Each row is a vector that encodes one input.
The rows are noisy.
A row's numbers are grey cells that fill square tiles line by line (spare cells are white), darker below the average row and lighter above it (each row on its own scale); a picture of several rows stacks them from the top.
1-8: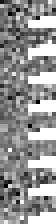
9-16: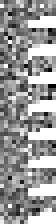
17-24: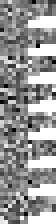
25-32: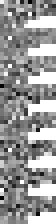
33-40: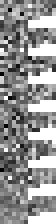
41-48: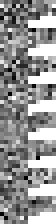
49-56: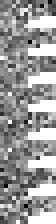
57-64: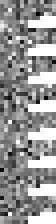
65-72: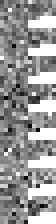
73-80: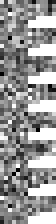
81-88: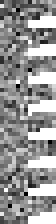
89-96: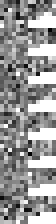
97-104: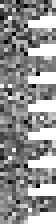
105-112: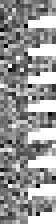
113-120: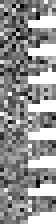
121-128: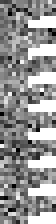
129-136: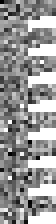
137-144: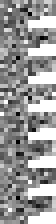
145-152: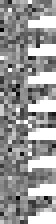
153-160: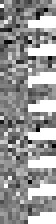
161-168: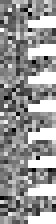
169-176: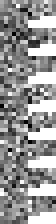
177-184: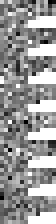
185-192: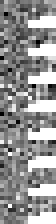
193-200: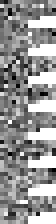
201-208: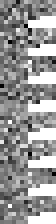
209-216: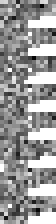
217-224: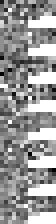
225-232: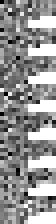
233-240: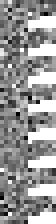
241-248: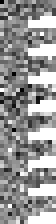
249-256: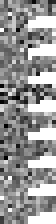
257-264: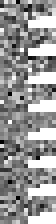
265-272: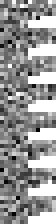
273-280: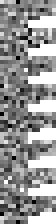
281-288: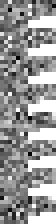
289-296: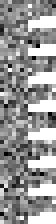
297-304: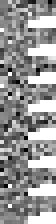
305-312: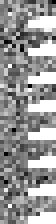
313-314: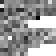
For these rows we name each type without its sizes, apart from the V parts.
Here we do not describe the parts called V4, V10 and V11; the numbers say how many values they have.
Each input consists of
either five true/false values, a value of V4, a value of V10 and a value of V11, or a list of points on a line.
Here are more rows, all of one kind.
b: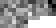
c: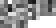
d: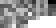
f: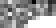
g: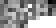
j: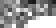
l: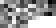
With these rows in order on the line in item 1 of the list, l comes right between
b and d.
